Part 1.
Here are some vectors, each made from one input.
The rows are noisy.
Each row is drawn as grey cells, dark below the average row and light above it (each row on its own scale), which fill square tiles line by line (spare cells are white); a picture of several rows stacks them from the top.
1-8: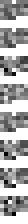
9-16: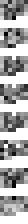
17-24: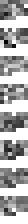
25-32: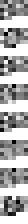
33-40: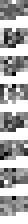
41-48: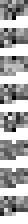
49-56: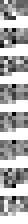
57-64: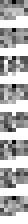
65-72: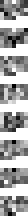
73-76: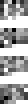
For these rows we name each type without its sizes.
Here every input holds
either a fixed value, or three true/false values.
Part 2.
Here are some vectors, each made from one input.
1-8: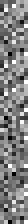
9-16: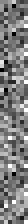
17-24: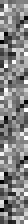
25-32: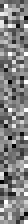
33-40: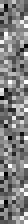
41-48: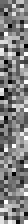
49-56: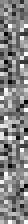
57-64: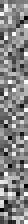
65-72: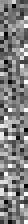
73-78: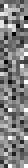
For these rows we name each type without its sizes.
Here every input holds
a point on a circle.
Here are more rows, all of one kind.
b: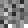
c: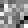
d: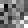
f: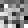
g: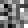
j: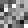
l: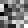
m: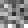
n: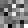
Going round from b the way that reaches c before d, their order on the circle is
b, m, f, c, j, n, g, l, d.
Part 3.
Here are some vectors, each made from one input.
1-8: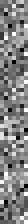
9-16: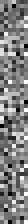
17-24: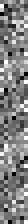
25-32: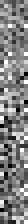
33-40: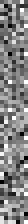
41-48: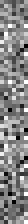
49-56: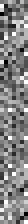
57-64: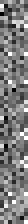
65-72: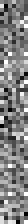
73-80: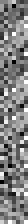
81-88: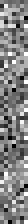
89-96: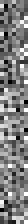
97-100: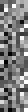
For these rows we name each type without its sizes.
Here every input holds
a point on a circle.
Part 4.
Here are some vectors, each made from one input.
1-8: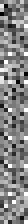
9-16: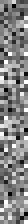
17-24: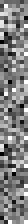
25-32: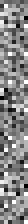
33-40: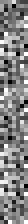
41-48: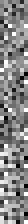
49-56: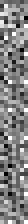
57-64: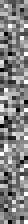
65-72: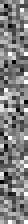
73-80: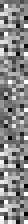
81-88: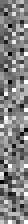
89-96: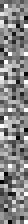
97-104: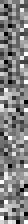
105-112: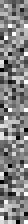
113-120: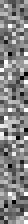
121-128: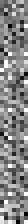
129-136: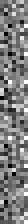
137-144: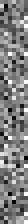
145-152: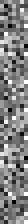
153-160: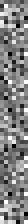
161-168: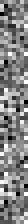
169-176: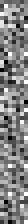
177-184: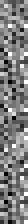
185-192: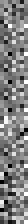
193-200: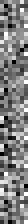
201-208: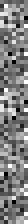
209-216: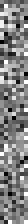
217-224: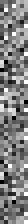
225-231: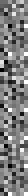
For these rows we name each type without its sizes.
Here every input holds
a point on a circle.
